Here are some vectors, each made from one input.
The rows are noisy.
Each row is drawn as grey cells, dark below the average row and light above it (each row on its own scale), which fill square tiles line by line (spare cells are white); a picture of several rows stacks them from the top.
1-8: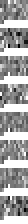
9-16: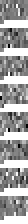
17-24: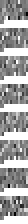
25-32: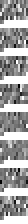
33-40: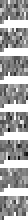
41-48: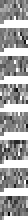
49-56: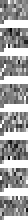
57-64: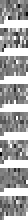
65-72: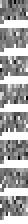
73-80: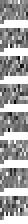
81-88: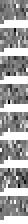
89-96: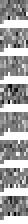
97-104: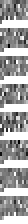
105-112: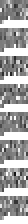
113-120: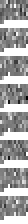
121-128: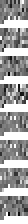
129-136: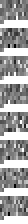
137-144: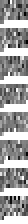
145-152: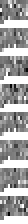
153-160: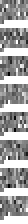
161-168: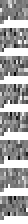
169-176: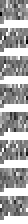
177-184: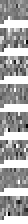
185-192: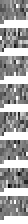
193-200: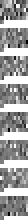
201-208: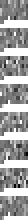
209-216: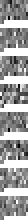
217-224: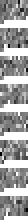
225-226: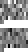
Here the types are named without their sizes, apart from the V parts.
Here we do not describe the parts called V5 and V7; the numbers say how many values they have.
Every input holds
a node of a tree, together with either a true/false value and a value of V5, or a value of V7.
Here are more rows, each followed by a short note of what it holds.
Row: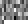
a node of a tree, a true/false value and a value of V5
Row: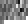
a node of a tree, a true/false value and a value of V5
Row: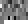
a node of a tree and a value of V7
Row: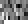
a node of a tree and a value of V7
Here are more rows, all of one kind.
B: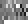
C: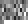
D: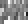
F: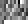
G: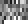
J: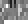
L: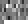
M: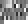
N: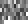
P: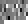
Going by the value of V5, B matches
D, F and M.
